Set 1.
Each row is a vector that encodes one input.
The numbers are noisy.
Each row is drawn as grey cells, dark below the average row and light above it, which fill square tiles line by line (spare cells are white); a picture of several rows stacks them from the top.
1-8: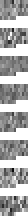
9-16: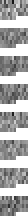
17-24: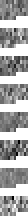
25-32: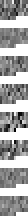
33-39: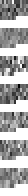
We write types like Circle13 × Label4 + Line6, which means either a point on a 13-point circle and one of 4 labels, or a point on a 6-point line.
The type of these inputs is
Bool × Line3 × Line3.
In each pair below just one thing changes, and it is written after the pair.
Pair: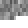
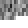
the true/false value
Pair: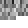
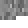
the true/false value
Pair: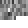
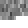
the true/false value
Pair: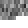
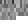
the true/false value
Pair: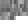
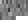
the place on one of the two 3-point lines
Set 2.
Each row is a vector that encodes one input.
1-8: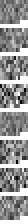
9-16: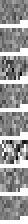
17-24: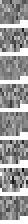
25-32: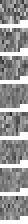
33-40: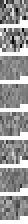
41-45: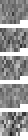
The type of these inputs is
Circle5 + Line5.
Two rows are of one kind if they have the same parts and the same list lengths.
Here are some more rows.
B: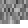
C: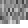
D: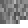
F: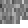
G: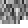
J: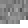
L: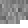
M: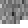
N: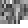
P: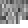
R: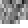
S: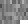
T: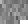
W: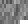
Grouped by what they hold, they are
B, C, F, G, J, L, N, P, S, T
D, M, R, W

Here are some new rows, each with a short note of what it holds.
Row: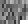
a point on a 5-point circle
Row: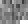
a point on a 5-point circle
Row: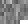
a point on a 5-point line
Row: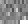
a point on a 5-point line
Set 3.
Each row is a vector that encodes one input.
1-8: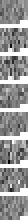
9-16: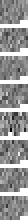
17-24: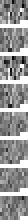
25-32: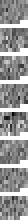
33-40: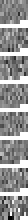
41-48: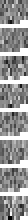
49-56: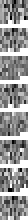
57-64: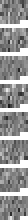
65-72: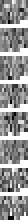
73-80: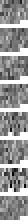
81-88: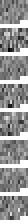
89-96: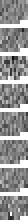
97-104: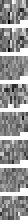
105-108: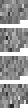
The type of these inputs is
Line10 × (Tree11 + Unit).
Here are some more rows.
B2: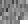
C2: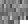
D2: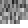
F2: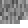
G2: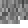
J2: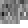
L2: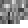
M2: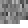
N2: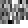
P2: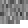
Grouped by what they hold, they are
B2, D2, F2, L2
C2, G2, J2, M2, N2, P2

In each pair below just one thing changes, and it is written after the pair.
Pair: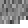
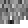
the node of the tree
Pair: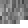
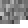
the node of the tree
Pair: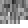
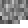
the place on the 10-point line
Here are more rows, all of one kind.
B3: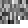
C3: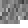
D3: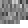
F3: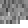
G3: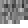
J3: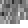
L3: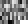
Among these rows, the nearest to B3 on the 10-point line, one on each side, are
C3 and G3.
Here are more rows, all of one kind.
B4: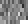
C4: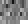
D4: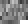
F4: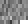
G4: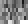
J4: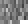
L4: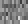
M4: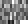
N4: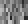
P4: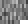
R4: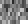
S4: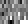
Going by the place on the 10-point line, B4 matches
R4 and S4.
